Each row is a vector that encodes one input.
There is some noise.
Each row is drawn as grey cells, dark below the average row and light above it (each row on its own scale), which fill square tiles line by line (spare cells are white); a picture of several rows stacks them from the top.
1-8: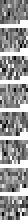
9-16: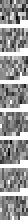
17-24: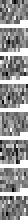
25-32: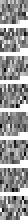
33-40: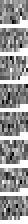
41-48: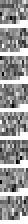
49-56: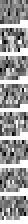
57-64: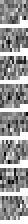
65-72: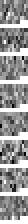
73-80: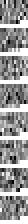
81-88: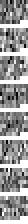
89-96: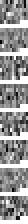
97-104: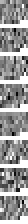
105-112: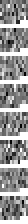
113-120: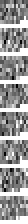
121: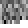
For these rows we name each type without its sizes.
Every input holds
a point on a line, together with either a point on a line, or a node of a tree.
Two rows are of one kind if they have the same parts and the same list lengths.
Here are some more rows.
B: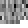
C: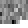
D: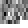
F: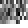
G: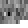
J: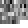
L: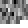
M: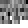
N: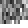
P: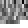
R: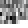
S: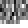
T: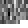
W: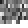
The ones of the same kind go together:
B, L, P, S
C, D, F, G, J, M, N, R, T, W

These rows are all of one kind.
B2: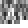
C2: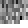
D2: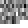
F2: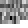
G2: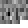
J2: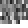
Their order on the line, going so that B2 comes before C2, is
F2, D2, B2, C2, J2, G2.
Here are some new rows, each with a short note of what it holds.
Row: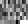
a point on each of two lines
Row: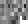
a point on a line and a node of a tree
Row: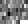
a point on a line and a node of a tree
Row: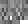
a point on a line and a node of a tree
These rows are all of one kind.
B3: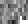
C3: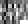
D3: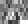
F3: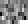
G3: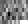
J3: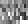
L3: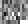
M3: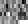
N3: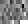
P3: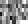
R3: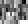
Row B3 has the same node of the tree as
D3 and L3.
